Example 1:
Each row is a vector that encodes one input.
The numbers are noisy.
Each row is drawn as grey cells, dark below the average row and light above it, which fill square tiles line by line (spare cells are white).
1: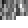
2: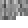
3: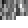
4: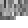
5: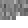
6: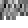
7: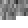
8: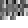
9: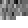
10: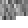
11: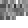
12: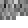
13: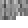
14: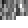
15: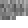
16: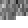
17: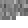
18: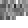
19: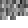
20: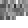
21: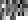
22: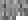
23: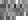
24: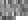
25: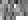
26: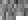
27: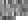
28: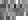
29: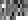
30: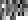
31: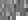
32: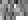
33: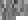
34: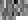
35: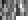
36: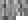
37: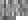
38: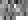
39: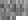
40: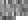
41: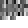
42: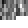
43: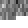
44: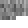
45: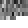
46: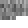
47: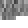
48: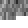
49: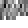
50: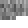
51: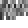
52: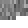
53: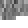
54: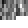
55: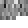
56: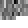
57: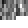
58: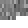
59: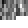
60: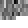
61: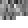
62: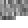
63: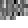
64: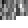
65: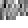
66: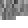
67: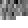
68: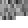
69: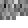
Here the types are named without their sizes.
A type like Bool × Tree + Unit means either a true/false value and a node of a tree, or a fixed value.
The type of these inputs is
List(Line).
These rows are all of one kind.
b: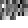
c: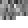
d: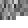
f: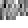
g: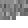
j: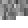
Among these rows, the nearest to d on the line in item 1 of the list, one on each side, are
f and g.
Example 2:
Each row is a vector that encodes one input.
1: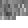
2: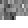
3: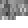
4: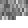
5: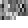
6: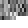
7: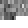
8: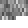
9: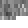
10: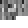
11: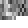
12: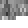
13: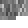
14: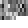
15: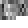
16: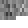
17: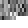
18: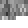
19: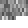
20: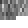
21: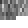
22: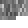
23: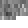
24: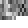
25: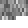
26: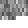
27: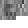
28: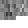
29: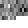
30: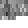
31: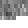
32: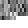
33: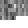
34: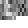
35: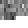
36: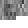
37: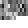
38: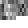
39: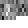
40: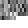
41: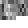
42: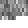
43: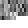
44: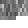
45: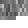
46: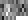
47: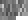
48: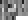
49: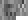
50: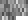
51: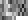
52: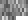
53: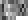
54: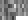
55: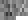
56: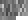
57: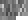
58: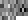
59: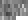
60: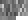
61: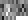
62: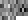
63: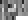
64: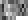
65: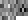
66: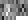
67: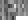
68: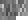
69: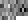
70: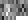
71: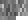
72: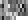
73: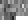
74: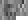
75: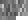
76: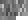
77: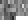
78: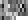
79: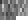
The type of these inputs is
Line6 + Tree10.
